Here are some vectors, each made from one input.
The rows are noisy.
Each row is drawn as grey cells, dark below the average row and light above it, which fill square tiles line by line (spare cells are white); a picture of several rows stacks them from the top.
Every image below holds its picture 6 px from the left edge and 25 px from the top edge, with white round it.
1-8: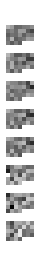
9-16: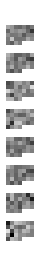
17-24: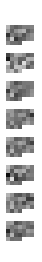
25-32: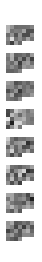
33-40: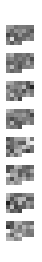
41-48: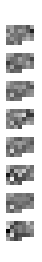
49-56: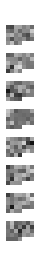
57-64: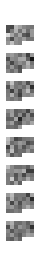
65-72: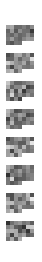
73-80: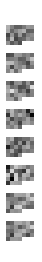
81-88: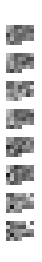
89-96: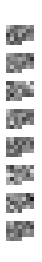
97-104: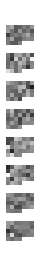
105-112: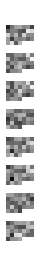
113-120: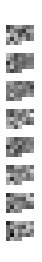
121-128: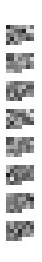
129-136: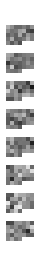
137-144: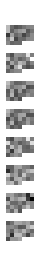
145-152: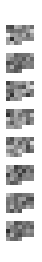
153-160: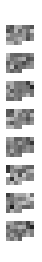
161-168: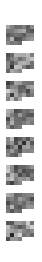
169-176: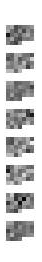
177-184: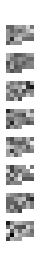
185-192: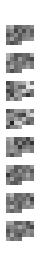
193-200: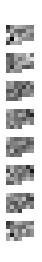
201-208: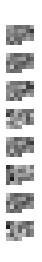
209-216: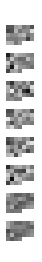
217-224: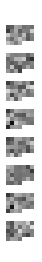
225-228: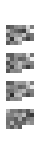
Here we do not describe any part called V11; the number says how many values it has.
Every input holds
either one of 12 labels, or a true/false value and a value of V11.
